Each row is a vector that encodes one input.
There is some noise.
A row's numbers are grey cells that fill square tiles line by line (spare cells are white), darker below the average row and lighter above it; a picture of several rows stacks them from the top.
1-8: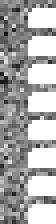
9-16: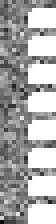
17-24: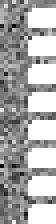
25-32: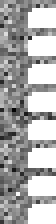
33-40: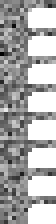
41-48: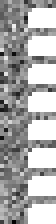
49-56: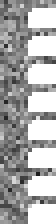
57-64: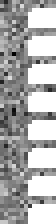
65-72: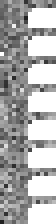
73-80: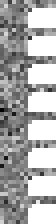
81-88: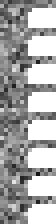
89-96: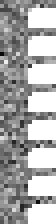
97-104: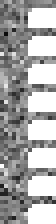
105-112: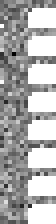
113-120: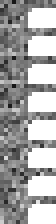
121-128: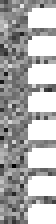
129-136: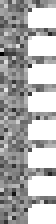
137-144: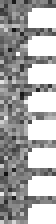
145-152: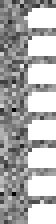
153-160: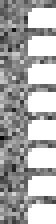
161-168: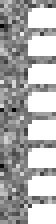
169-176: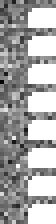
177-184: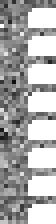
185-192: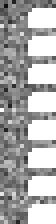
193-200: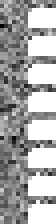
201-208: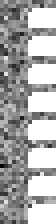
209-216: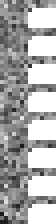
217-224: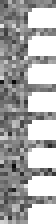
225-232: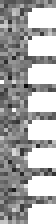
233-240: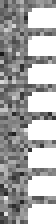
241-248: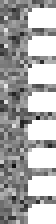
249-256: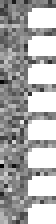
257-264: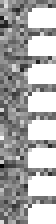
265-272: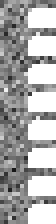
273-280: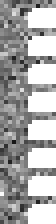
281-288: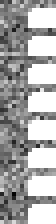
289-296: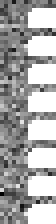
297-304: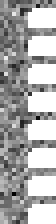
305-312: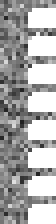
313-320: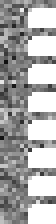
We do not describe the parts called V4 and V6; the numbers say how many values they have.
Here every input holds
a true/false value and a value of V4, together with either a point on a 9-point line, or a value of V6.
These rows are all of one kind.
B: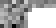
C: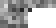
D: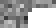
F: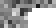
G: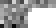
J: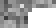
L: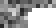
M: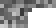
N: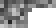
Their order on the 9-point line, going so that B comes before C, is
L, G, N, J, F, B, D, M, C.
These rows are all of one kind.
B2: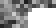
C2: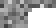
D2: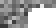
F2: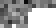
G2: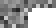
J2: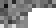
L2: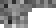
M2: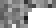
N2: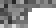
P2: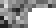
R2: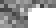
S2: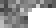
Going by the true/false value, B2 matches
C2, D2 and P2.
